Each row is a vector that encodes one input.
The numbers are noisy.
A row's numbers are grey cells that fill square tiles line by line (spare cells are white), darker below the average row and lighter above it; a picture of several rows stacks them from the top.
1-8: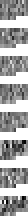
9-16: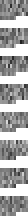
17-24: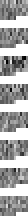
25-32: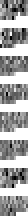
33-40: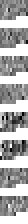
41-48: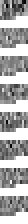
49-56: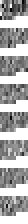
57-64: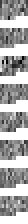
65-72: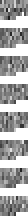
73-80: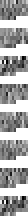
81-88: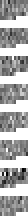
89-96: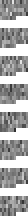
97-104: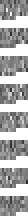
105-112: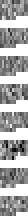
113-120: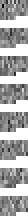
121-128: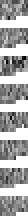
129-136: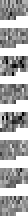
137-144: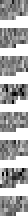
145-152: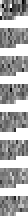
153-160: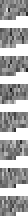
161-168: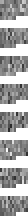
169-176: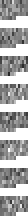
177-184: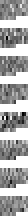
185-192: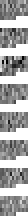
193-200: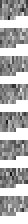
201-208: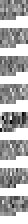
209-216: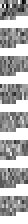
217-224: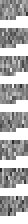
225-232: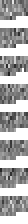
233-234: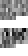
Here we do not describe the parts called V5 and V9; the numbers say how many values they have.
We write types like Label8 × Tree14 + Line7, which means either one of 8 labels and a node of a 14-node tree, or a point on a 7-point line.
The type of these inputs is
(Bool × V9 + Circle8) × Label8 + V5.
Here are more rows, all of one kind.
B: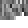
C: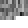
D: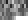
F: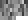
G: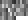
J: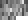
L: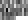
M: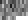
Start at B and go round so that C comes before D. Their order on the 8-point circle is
B, M, C, L, D, F, J, G.
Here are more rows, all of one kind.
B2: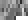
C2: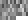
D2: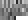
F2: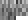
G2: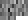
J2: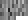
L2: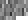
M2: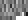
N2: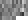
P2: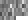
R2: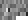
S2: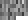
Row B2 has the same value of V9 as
C2, D2, N2 and S2.
